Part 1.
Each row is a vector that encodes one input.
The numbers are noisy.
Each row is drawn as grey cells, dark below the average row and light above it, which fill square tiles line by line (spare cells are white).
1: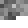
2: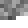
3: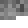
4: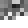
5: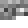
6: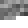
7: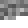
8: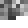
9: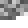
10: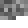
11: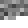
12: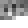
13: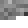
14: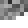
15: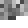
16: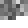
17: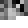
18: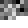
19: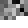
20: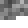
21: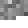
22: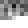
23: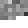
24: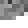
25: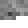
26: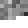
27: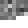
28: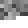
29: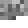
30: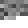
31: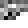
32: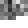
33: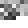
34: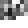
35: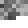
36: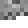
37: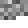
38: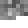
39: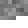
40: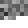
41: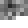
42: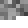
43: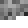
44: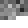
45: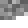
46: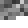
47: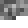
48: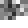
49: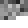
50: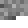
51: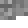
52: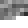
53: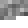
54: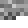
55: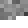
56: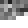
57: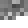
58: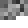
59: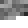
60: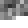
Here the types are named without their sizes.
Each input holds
a node of a tree.
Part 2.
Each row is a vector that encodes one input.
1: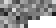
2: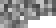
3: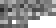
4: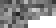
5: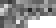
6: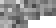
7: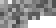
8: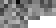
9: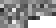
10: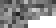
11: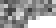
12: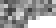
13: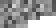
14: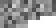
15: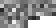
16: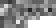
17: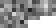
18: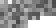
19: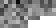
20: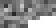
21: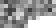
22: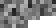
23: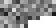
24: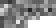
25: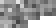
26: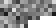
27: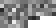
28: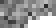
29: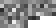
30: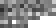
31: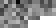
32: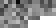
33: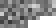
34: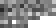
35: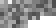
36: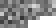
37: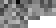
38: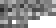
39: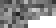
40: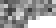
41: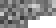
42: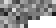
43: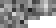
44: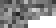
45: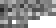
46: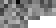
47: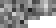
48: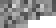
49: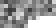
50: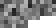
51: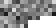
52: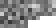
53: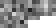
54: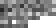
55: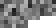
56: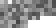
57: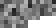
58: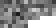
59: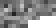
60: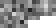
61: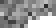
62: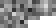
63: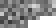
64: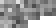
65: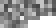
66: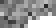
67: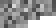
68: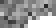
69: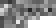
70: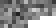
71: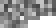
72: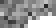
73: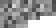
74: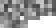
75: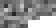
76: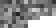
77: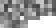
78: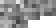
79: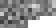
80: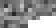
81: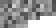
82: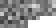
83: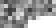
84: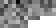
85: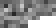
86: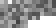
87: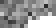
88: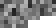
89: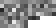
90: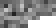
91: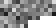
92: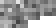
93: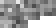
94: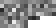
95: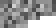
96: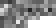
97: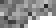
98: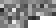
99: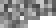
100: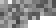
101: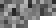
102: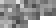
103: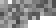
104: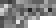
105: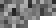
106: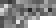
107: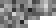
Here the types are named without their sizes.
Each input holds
a point on a circle.
